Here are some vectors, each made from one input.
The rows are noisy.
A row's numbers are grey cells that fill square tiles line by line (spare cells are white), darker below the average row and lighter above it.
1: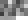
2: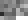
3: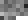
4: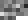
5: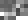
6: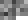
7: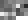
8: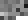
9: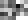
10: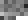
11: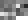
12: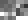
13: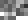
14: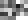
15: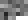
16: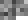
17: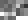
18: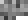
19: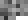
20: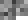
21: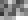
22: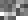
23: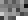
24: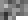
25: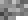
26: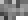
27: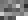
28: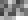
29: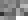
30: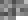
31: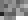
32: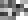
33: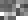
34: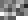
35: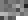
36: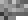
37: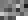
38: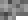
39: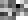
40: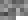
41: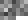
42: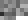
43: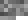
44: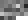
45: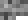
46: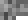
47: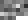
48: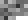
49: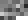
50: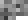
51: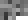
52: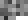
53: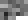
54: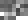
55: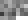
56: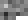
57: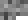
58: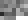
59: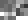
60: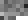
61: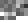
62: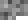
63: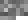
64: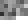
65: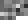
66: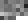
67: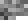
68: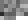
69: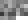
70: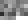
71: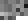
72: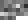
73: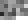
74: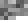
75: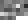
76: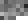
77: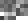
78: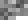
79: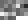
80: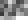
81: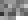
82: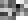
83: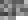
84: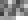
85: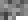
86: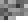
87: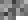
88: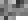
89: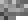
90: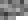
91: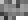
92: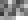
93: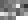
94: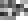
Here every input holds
either a point on a 7-point line, or a list of up to two points on a 5-point line.
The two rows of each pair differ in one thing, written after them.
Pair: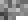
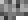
the place on the 5-point line in item 2 of the list
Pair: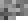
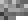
the place on the 5-point line in item 2 of the list
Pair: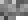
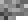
the place on the 5-point line in item 2 of the list
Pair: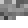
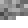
the place on the 5-point line in item 2 of the list
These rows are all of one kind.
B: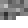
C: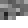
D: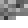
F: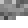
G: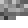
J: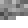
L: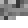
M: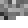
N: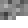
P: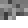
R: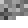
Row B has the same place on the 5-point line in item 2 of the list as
D, G and M.
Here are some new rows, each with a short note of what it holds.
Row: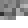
a list of one item
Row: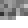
a list of one item
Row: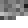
a point on a 7-point line
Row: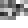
the empty list
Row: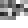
the empty list
